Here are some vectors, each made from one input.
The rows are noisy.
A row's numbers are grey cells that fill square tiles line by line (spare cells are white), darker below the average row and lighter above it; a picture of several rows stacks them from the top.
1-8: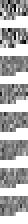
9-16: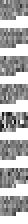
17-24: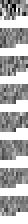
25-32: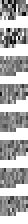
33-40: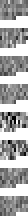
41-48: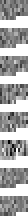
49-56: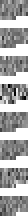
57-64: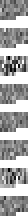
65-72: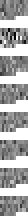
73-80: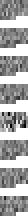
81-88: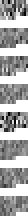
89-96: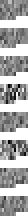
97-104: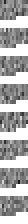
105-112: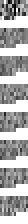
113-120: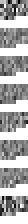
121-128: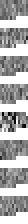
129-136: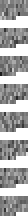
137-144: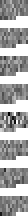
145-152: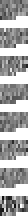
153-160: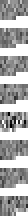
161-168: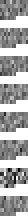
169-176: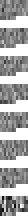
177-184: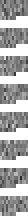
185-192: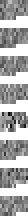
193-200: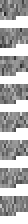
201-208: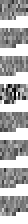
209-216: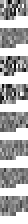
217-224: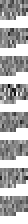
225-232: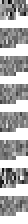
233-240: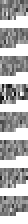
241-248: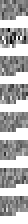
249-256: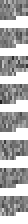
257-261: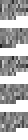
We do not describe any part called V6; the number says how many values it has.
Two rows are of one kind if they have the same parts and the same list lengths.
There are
5 kinds of row.
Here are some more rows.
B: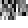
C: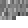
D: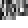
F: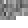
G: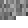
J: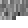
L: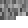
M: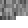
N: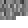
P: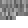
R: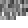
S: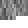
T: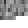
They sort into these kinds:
B
C, F, G, J
D
L, M, N, P, S, T
R

